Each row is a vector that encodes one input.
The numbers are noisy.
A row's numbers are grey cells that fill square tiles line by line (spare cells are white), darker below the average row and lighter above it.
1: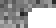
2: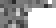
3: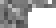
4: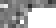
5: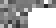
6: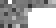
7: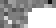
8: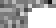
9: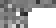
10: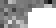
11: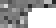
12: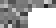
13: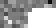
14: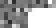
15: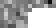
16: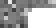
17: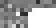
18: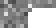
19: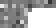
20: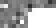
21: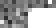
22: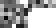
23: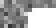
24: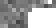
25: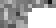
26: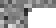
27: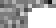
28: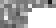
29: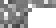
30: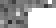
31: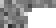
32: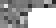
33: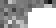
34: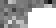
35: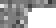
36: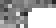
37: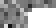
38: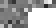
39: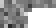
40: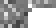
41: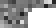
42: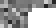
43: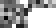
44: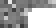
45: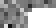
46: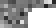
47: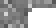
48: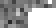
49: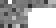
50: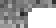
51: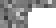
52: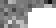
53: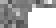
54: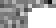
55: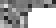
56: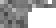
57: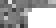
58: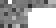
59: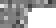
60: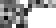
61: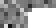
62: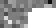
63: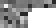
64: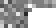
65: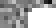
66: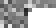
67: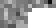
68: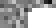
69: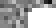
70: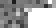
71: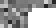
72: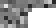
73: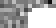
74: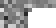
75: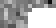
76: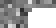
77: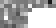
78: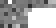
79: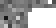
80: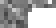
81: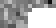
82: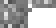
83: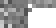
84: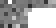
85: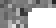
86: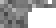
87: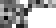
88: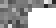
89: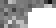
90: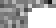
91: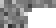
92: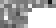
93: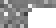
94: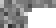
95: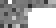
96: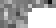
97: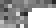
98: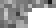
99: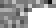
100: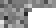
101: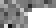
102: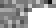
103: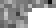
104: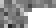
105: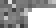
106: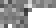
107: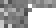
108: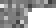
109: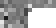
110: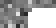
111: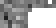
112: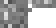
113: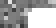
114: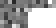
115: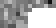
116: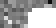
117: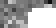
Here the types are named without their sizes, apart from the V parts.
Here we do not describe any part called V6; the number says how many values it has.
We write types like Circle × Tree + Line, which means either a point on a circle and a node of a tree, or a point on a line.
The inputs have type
List(Bool × V6).
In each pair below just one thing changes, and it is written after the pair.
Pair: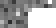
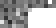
the true/false value in item 1 of the list
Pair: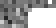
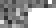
the true/false value in item 2 of the list
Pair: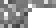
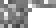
the true/false value in item 2 of the list
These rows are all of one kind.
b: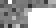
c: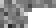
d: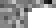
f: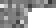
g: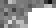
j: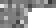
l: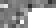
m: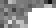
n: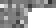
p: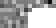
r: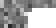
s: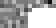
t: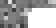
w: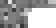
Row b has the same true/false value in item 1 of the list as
d, g, l and m.
